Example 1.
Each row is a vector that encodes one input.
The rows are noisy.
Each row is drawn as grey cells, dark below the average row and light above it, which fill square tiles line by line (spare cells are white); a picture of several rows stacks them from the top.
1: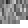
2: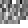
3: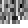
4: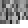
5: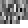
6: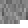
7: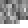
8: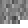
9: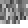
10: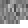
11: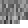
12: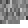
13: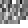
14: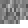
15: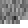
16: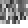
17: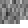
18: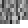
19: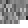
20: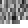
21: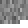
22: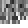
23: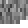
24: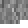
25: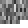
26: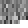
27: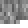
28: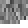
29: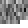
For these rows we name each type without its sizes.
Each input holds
a node of a tree.
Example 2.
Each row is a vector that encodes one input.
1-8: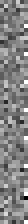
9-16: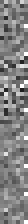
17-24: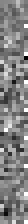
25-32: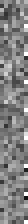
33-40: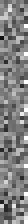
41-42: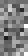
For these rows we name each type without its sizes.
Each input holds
a node of a tree.
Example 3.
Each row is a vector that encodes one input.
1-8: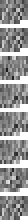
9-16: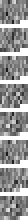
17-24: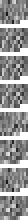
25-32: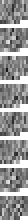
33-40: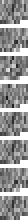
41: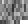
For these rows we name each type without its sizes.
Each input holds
a label.
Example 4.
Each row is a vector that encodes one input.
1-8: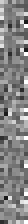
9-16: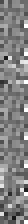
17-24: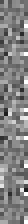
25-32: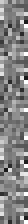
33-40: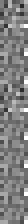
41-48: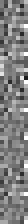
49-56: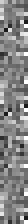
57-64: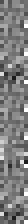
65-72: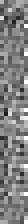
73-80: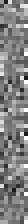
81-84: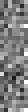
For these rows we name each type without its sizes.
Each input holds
a label.
